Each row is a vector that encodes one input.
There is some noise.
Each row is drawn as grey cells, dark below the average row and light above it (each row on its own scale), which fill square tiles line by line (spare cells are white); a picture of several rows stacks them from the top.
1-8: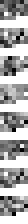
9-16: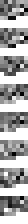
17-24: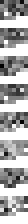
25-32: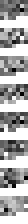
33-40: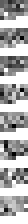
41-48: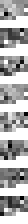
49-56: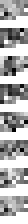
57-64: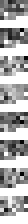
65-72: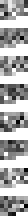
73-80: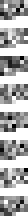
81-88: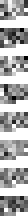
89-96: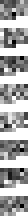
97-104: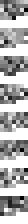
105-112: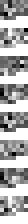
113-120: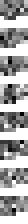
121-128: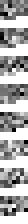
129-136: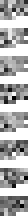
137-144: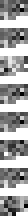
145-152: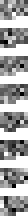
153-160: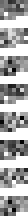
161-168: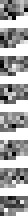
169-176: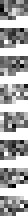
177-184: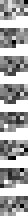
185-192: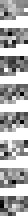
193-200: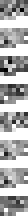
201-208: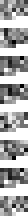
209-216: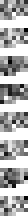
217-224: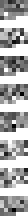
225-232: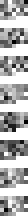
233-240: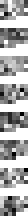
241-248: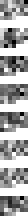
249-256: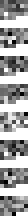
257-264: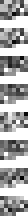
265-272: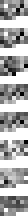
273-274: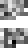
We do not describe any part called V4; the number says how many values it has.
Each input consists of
either a point on a 5-point line and a value of V4, or a point on a 9-point line.
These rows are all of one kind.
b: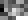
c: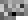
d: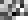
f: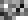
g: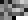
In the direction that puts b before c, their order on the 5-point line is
b, f, d, c, g.
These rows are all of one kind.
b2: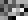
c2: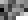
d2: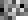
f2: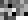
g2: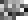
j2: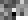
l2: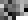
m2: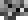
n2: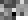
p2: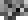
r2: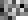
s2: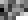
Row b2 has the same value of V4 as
m2 and p2.
